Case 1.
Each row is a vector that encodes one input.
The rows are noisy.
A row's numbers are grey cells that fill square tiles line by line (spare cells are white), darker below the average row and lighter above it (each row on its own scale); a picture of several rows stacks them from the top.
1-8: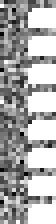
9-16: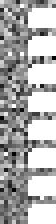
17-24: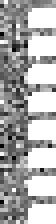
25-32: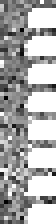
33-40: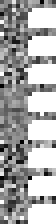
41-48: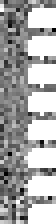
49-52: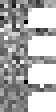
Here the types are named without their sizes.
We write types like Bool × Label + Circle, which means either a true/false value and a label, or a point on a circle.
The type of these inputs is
Label.
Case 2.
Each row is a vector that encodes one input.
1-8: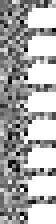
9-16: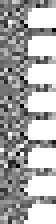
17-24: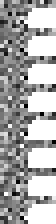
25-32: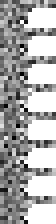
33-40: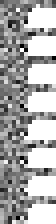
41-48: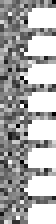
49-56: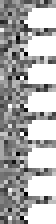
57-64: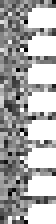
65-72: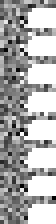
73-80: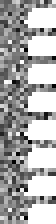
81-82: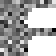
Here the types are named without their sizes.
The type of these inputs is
Line.
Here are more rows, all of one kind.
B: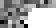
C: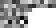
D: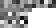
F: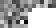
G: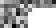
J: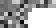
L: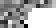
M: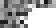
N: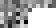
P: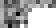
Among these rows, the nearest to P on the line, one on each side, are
G and N.
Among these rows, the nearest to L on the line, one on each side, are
B and J.
